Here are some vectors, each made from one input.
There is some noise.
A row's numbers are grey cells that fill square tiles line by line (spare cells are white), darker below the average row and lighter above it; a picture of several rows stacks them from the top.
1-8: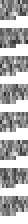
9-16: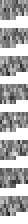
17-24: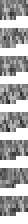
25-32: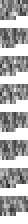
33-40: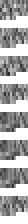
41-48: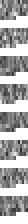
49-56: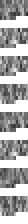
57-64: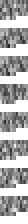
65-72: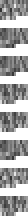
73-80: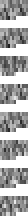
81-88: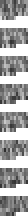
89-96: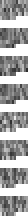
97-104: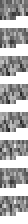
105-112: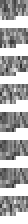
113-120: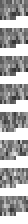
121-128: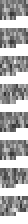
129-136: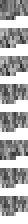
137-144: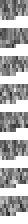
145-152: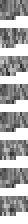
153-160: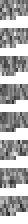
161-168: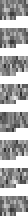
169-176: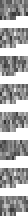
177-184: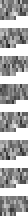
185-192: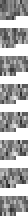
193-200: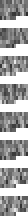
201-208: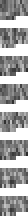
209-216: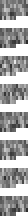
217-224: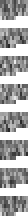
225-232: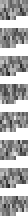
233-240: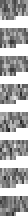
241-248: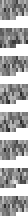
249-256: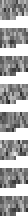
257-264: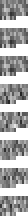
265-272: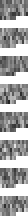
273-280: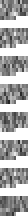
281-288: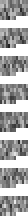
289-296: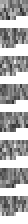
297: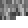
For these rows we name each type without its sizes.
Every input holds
a point on a circle.
